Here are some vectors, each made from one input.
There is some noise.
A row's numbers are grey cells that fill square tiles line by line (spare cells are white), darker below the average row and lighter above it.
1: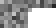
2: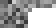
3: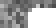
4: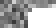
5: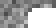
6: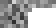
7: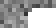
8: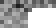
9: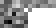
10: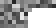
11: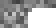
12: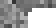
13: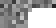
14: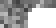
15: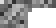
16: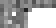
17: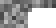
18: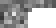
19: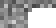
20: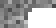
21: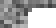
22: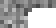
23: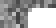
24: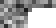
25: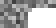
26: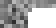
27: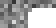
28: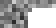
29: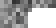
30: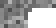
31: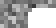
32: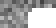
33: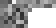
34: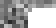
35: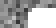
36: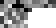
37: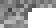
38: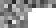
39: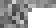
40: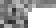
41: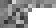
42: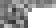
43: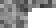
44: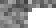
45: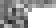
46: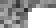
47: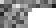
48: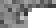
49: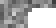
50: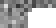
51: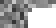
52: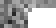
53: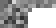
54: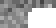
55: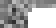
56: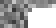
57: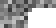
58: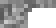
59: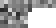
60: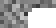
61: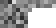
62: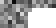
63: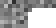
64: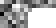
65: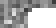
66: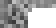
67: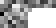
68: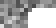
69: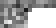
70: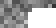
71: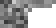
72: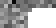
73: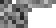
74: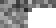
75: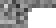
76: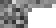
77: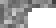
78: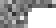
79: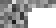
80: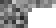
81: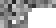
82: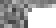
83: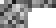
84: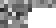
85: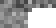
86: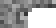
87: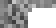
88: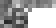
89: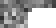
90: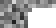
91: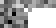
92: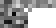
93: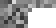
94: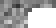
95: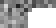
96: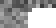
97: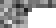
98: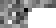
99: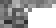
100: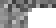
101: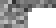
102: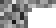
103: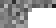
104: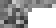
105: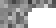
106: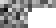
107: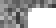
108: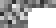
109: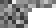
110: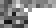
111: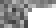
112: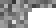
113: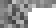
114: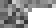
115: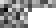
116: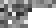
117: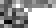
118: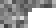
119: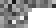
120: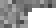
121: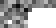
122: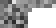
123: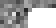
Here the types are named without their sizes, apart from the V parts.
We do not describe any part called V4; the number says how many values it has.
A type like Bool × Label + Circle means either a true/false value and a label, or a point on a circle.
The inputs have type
(Bool × Bool × Bool + Unit) × Label × V4 + List(Line).
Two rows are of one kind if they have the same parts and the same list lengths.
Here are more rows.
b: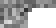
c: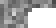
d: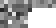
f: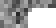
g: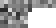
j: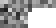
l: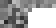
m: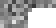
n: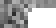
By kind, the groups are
b, c, m
d, g, j
f
l
n

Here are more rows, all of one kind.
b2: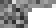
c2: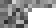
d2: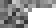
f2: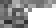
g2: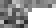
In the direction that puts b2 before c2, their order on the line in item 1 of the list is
f2, b2, g2, d2, c2.
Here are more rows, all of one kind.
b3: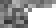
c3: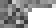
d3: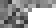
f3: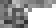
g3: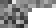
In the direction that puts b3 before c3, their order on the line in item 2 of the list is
b3, d3, g3, f3, c3.
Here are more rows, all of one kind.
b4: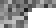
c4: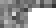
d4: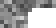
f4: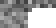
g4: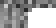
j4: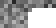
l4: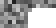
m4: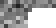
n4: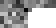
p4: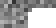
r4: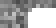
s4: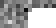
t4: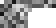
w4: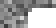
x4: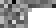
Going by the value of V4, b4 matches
d4, l4, m4 and w4.
